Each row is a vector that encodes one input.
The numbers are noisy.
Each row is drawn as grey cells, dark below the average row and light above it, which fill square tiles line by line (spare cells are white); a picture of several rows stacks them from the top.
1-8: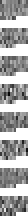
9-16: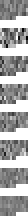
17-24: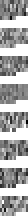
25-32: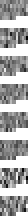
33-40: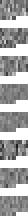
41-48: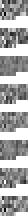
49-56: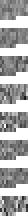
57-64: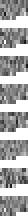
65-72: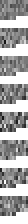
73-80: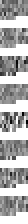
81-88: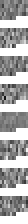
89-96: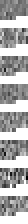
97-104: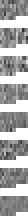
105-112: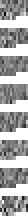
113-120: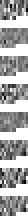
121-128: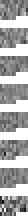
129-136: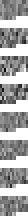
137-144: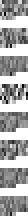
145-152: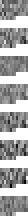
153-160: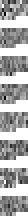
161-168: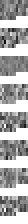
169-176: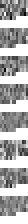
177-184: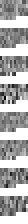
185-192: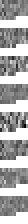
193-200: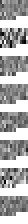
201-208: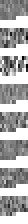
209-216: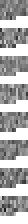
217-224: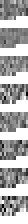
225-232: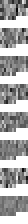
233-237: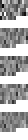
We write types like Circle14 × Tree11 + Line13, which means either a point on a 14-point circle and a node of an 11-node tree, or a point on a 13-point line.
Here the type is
List2(Line4).
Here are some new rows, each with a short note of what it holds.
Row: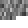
a list of two items
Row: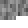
a list of two items
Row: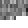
the empty list
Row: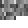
the empty list
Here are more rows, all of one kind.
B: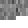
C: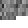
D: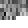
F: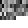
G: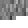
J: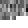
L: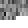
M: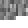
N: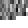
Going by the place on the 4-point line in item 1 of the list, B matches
G and N.
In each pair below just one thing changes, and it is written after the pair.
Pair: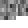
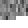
the place on the 4-point line in item 2 of the list
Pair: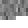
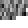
the place on the 4-point line in item 2 of the list
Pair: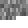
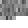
the place on the 4-point line in item 1 of the list
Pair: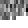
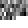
the place on the 4-point line in item 2 of the list
